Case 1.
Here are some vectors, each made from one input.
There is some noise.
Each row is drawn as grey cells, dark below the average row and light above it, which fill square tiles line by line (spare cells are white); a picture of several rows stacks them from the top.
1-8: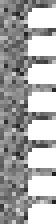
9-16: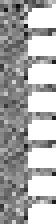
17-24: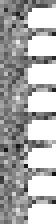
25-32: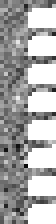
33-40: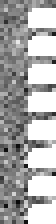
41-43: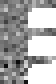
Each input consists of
a point on an 8-point line.
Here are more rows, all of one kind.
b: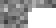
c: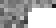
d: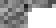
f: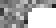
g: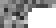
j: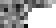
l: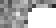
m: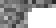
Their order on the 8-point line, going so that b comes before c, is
j, g, m, d, b, c, f, l.
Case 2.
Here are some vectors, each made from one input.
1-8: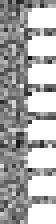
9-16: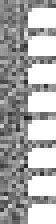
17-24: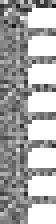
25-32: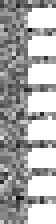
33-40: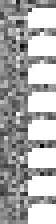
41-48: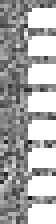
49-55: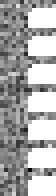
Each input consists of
one of 5 labels.
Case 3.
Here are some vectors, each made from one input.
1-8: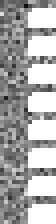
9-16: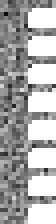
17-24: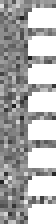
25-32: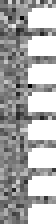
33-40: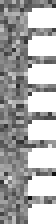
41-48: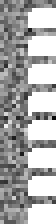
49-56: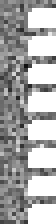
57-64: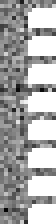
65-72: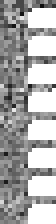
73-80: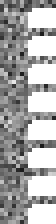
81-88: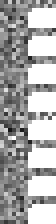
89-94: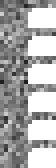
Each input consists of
one of 12 labels.
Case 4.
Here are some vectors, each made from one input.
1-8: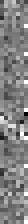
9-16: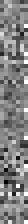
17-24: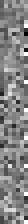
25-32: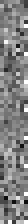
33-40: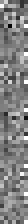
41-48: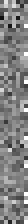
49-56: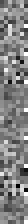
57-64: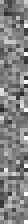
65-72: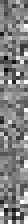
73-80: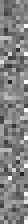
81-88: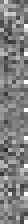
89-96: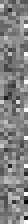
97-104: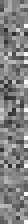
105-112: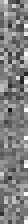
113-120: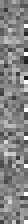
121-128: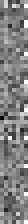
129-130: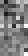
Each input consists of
one of 5 labels.
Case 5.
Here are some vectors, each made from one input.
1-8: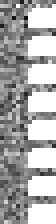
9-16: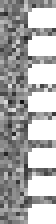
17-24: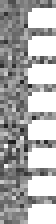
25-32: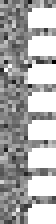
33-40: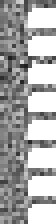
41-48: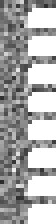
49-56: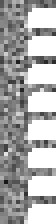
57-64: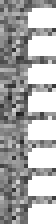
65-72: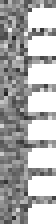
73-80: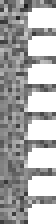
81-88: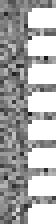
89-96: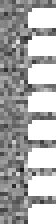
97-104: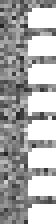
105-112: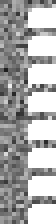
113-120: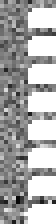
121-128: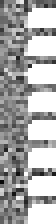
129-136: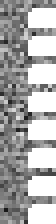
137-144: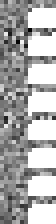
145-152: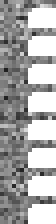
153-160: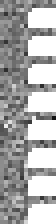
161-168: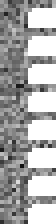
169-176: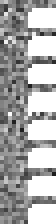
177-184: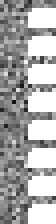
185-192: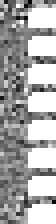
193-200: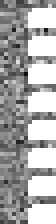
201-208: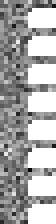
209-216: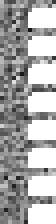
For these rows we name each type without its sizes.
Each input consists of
a label.
